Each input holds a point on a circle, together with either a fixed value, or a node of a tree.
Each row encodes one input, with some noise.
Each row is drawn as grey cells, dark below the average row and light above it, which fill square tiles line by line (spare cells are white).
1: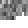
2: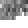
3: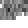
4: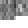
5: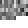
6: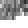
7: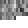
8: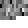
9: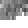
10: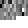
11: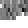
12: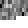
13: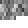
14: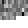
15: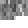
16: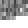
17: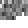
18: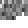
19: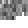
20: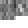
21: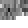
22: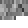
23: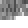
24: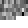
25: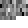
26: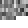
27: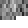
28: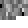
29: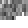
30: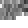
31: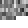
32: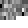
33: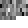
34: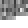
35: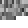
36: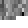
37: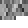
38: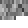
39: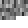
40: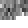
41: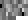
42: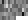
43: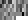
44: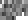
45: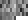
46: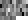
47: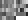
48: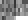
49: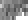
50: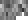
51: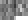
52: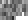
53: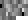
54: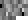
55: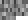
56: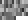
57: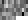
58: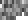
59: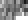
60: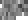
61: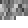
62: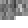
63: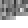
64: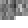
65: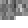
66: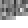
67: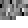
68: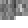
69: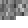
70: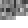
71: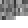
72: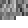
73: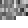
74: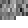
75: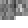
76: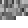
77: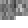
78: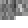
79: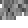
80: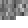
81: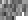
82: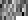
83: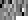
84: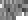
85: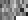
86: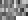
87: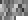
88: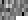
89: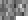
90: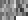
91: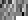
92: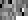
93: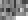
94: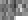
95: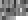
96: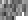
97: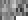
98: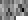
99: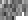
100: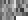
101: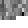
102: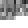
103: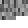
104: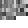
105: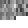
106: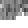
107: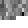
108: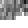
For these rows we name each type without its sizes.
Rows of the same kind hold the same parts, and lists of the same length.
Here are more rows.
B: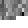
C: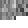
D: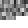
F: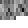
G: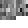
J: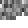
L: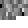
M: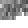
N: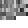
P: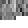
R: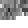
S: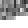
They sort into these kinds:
B, G, J, L, N
C, D, F, M, P, R, S

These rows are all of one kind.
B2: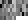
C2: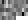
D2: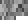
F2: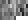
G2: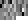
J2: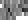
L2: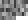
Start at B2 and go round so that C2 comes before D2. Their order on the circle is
B2, G2, C2, L2, J2, D2, F2.
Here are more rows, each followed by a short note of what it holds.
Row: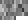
a point on a circle and a node of a tree
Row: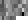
a point on a circle
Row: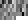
a point on a circle and a node of a tree
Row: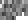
a point on a circle
